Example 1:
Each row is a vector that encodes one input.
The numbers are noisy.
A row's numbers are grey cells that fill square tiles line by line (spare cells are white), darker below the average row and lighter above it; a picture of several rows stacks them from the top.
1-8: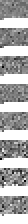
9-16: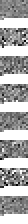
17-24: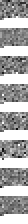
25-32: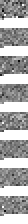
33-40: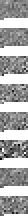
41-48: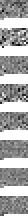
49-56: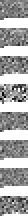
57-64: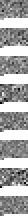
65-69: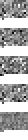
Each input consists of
a point on a 12-point line.
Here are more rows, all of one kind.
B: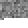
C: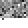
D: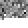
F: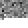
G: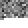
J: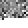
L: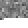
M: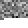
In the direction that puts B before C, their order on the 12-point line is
M, B, C, F, L, D, G, J.
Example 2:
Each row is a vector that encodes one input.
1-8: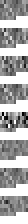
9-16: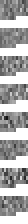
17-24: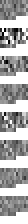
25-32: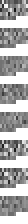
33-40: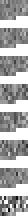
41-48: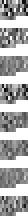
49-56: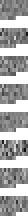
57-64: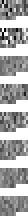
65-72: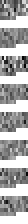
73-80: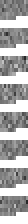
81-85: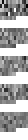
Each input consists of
either a point on a 14-point circle, or a fixed value.
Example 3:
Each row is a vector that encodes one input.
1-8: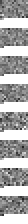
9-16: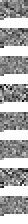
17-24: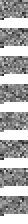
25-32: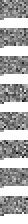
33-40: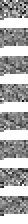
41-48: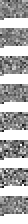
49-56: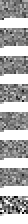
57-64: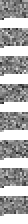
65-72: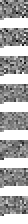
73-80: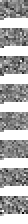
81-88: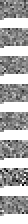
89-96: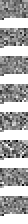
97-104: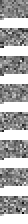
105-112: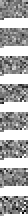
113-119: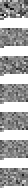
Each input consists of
a point on an 8-point line.
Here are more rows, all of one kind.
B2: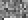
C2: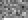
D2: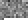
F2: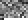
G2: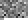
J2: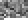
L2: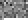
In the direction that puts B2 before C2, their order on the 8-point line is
F2, B2, D2, G2, C2, L2, J2.
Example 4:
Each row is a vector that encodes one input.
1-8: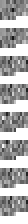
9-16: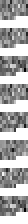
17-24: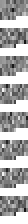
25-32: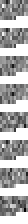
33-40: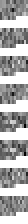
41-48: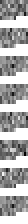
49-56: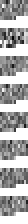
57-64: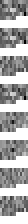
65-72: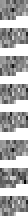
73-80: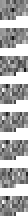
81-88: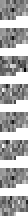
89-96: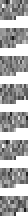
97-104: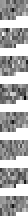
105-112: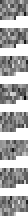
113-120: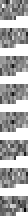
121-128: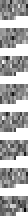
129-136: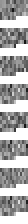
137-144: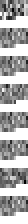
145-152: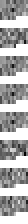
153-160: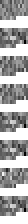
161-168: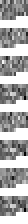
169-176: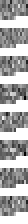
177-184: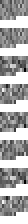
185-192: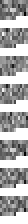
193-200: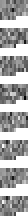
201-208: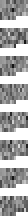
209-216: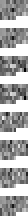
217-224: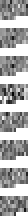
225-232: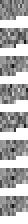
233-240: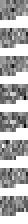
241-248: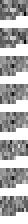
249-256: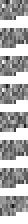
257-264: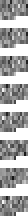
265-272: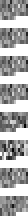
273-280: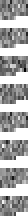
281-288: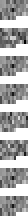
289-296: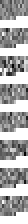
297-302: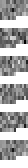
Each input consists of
either a fixed value, or a node of a 7-node tree.
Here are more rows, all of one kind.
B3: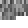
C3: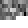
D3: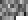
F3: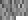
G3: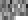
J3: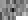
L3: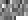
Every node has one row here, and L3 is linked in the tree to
J3.
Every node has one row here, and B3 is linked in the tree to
G3.
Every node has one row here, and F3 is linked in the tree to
D3, G3 and J3.
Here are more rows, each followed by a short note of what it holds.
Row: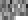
a node of a 7-node tree
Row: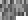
a node of a 7-node tree
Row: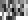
a fixed value
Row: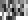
a fixed value
